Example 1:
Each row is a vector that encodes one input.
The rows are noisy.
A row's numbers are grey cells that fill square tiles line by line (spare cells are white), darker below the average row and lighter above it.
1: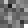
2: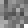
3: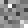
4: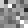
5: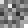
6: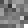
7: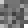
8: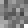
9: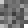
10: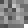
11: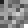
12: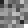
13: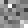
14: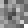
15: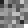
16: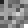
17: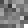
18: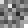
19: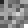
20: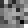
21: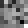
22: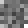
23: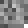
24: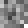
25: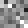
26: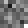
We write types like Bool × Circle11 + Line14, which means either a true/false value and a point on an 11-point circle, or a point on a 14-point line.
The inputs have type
Line3 × Line4.
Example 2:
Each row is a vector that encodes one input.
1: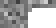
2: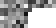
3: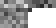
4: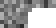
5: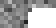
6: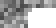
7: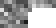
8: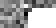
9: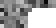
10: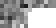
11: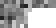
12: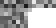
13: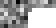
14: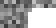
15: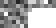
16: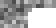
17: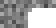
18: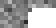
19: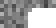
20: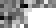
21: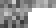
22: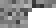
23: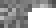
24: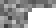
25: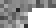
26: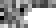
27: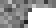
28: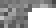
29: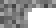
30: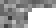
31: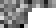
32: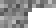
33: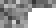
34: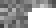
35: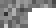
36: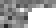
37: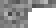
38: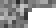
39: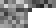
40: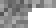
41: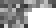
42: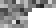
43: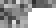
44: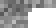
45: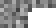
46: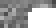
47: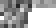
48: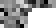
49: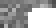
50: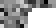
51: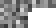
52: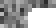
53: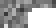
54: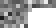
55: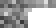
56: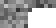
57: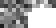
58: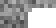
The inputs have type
Label8.
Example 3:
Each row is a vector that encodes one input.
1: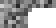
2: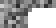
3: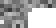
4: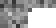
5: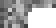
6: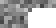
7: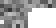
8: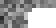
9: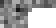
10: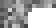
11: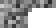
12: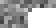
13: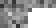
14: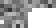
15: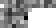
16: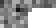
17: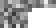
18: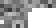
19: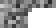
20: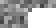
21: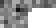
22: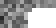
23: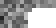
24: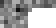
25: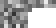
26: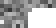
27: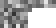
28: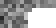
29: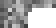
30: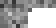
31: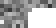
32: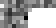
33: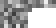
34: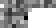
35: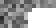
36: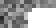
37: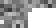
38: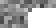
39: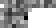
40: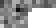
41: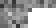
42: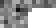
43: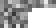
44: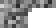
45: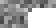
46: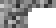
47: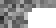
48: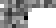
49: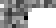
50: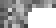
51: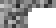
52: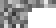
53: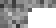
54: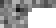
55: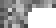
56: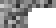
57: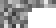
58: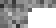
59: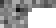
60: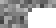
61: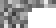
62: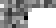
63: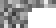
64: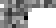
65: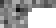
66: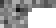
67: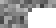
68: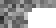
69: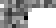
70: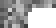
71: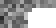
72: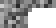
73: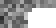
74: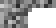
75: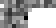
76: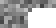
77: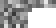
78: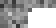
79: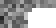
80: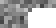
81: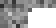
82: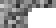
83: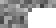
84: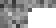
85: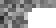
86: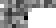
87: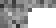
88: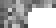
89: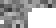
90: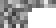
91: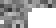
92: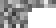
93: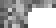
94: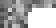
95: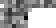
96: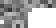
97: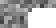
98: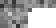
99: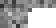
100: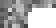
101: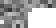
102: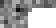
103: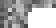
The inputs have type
Line9.
